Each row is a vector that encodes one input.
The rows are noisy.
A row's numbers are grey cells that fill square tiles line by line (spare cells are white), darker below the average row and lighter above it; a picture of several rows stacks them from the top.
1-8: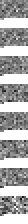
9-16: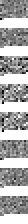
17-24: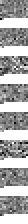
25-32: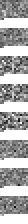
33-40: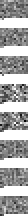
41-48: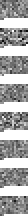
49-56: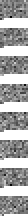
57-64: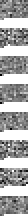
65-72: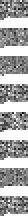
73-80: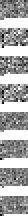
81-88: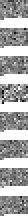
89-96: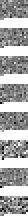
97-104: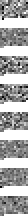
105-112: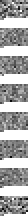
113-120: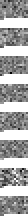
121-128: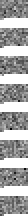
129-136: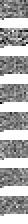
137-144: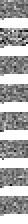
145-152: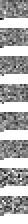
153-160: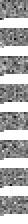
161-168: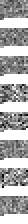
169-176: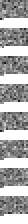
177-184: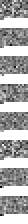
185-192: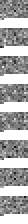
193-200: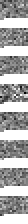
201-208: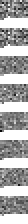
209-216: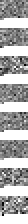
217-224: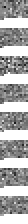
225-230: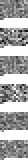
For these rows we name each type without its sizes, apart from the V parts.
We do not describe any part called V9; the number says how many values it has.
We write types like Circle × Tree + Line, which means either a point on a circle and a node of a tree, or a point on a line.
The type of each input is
Line + List(Bool × V9).
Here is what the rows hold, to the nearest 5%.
About 20% of them hold a point on a line. The rest are lists of items, each a true/false value and a value of V9.
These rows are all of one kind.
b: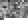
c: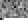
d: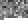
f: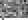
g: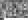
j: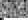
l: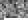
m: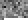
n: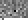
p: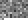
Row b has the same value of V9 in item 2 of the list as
c, m, n and p.
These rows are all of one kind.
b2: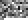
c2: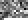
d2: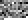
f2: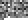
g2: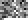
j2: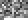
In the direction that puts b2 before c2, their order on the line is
b2, d2, f2, j2, c2, g2.
